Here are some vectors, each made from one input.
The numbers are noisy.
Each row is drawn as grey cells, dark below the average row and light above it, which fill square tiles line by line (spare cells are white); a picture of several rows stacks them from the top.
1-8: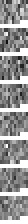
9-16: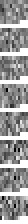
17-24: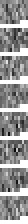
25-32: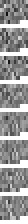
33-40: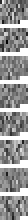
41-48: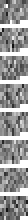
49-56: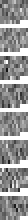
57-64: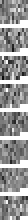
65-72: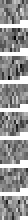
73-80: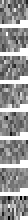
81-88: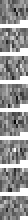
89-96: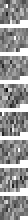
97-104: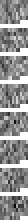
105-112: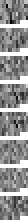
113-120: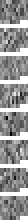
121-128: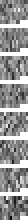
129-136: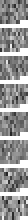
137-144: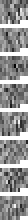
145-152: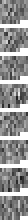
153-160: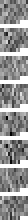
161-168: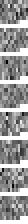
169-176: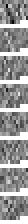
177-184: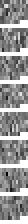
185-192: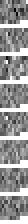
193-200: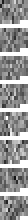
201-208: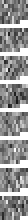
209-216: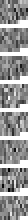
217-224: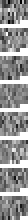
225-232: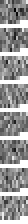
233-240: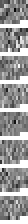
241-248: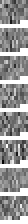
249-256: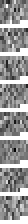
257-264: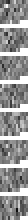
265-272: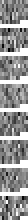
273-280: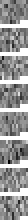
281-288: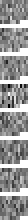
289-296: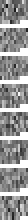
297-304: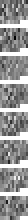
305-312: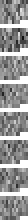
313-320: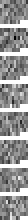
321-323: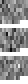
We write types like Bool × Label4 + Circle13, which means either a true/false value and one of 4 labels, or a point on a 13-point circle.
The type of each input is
List3(Line6).
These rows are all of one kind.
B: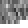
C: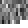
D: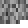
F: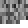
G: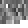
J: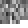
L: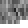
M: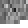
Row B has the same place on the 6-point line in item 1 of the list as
G and L.
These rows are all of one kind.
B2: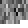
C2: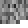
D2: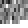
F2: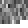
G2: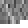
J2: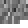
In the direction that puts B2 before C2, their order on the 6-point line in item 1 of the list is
B2, F2, G2, J2, C2, D2.
